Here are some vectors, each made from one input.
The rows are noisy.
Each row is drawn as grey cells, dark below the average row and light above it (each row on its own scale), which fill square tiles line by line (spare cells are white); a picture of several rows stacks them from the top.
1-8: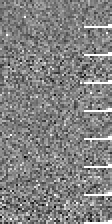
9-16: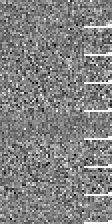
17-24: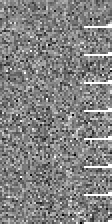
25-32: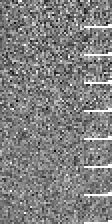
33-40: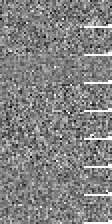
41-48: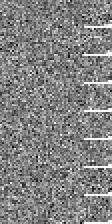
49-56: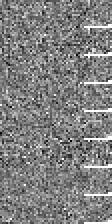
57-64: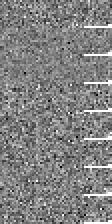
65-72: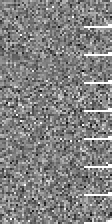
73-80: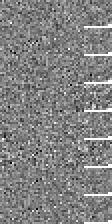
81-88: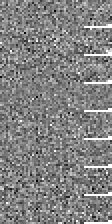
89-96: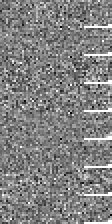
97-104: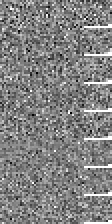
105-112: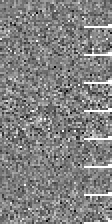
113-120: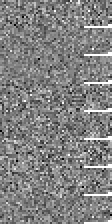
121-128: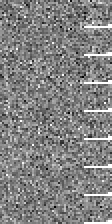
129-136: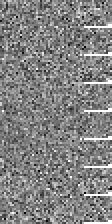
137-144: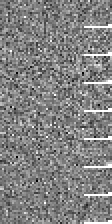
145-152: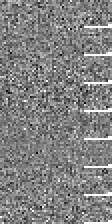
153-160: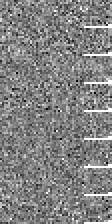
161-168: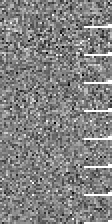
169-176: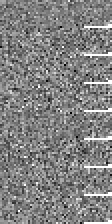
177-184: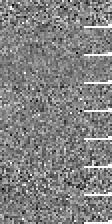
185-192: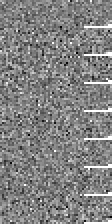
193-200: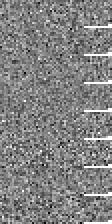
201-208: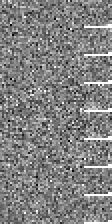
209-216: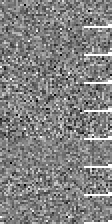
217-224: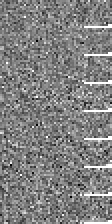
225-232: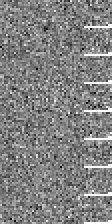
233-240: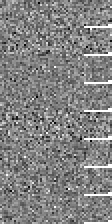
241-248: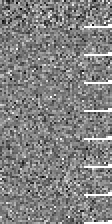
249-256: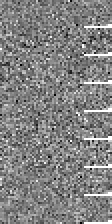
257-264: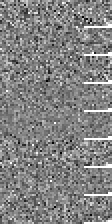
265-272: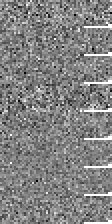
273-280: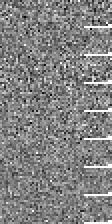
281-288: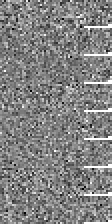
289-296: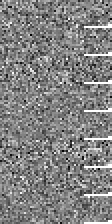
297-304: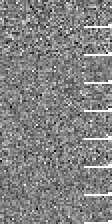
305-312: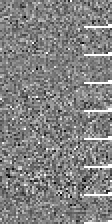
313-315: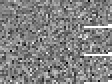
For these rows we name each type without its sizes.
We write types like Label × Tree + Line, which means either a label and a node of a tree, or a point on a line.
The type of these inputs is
(Label + Line) × Line.
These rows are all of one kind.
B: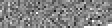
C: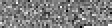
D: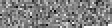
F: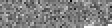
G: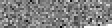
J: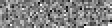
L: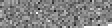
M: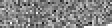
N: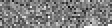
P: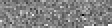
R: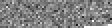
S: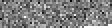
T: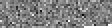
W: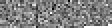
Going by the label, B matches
G, J, L and S.
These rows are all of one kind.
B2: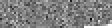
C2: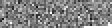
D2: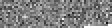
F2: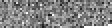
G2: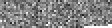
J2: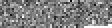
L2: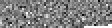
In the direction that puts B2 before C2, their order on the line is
D2, J2, B2, C2, F2, L2, G2.
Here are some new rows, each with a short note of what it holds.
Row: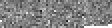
a label and a point on a line
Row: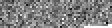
a label and a point on a line
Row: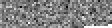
a label and a point on a line
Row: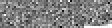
a label and a point on a line
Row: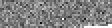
a point on each of two lines
